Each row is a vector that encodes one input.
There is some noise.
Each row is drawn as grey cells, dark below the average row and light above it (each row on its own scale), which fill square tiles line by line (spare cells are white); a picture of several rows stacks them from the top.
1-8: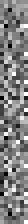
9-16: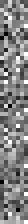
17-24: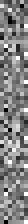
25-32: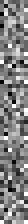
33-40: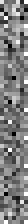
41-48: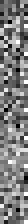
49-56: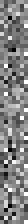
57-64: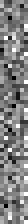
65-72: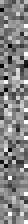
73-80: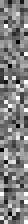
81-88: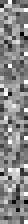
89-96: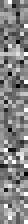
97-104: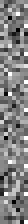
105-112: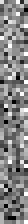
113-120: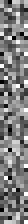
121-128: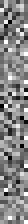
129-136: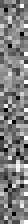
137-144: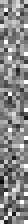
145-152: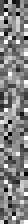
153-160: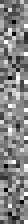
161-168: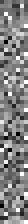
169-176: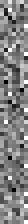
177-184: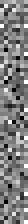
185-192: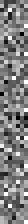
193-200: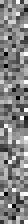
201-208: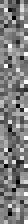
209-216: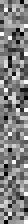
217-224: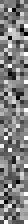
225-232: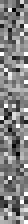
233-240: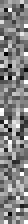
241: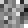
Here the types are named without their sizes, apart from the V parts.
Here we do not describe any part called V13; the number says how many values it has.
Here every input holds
a point on a line, a true/false value and a value of V13.
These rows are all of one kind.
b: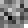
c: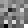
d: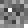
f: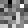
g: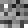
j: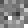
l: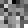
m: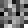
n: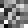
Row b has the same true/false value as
c and f.
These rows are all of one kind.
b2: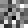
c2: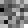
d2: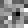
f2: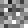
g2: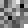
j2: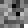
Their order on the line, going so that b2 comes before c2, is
b2, f2, d2, c2, j2, g2.
